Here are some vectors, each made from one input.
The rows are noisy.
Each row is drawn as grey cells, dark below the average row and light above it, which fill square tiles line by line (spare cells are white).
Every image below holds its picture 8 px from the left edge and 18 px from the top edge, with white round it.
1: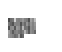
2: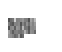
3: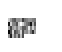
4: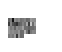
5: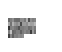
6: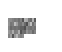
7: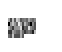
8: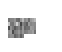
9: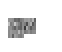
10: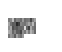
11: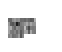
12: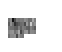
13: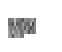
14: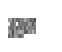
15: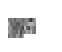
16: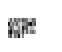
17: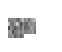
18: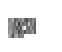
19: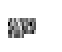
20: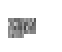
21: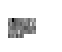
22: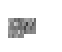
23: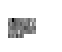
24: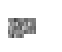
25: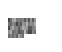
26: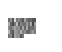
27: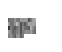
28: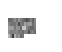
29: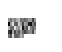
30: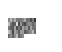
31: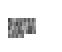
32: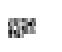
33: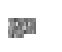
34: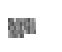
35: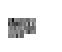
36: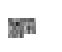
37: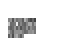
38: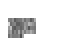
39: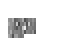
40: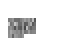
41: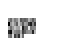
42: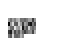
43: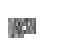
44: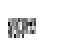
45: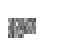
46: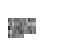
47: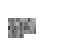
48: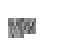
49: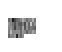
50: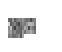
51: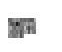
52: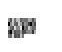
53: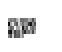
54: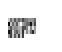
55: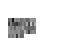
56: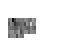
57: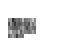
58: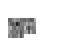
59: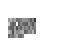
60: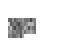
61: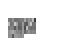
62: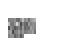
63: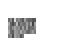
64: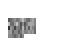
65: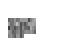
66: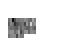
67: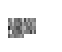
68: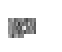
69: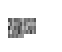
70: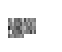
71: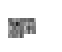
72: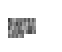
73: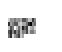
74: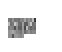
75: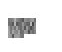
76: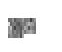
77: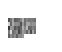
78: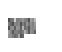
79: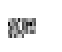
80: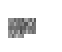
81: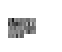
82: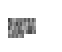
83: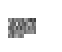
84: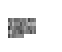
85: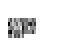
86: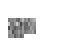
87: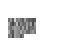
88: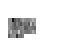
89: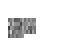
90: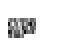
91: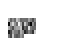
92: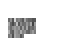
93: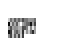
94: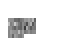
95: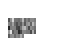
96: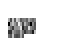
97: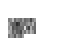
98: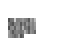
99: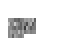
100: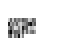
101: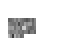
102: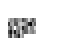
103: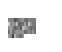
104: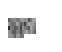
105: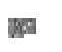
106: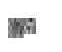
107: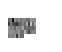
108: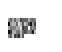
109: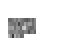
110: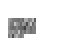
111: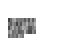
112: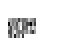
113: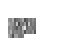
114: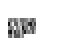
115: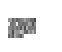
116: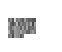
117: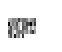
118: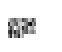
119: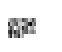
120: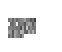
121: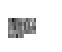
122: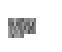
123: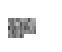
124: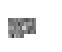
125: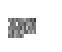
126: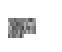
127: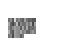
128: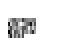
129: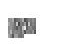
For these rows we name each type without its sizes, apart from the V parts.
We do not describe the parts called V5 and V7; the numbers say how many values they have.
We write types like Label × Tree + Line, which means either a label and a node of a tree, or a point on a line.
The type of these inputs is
Line × V5 + (Tree + Unit) × V7.
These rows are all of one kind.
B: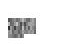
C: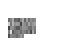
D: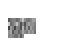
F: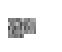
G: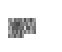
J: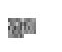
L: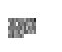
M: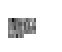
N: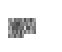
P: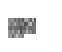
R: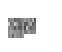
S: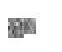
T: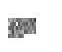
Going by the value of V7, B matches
D, F, J and S.
